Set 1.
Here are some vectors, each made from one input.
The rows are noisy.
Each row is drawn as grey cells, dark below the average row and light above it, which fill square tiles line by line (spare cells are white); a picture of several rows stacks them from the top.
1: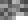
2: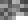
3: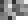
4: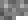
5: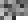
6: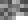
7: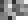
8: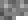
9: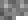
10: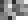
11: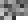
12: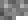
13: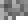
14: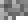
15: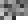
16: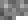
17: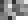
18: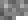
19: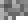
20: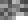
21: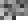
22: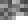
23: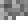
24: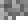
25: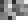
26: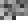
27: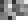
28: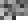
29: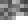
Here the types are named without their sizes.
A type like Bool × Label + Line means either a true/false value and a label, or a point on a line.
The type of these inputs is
Line.
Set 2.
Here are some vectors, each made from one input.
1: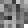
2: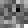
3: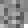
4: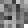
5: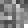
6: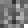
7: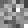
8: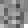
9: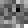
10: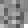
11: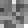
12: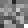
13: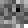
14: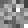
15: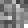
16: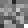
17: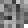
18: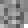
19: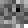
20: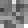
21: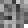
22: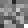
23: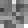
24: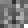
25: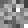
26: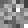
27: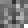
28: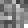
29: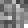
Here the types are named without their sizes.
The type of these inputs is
Bool × Bool × Bool.
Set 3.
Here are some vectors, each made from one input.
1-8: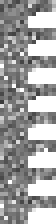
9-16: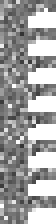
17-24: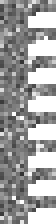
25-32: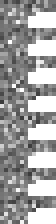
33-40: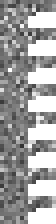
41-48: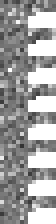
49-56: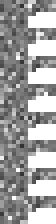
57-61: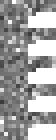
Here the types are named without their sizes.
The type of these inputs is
Bool × Bool × Bool × Bool.
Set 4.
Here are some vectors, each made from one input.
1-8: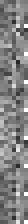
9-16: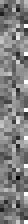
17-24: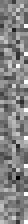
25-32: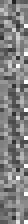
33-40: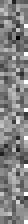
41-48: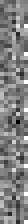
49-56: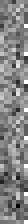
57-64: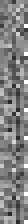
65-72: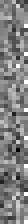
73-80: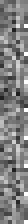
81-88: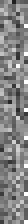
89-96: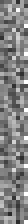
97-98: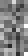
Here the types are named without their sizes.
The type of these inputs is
Bool × Bool × Bool × Bool.
